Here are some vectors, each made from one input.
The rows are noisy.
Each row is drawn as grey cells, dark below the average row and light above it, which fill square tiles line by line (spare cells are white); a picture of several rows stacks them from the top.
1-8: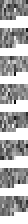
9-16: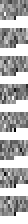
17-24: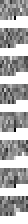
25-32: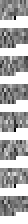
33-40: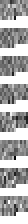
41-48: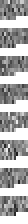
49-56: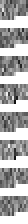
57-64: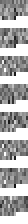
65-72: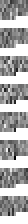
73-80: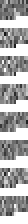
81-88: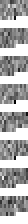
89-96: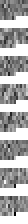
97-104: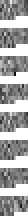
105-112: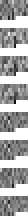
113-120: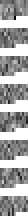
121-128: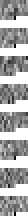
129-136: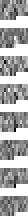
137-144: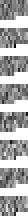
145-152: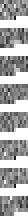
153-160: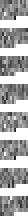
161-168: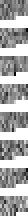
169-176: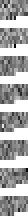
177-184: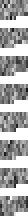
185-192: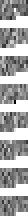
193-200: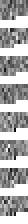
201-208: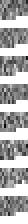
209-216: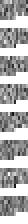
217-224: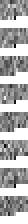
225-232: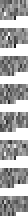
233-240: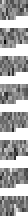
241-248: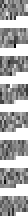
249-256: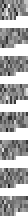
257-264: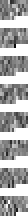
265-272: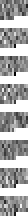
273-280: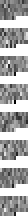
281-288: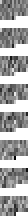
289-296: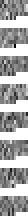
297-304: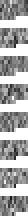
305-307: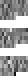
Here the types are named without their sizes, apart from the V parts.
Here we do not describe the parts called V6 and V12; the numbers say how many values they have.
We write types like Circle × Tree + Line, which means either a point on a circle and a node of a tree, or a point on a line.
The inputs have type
(Bool × V6 + Unit) × (Line + V12).
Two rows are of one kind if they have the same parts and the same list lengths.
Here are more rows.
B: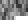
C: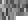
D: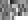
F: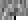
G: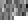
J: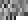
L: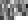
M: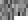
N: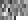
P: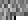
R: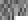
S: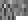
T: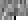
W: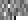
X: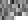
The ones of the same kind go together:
B, C, D, G, L, X
F, T
J, N, P, W
M, R, S

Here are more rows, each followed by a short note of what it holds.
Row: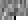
a point on a line
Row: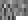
a value of V12
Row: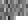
a value of V12
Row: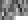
a true/false value, a value of V6 and a value of V12
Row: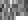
a value of V12
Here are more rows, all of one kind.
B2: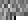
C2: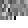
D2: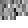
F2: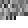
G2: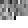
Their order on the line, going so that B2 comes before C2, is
D2, F2, B2, C2, G2.
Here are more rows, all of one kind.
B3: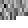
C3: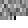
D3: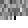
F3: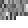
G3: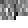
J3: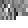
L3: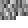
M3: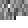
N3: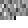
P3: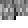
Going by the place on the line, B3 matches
F3 and L3.
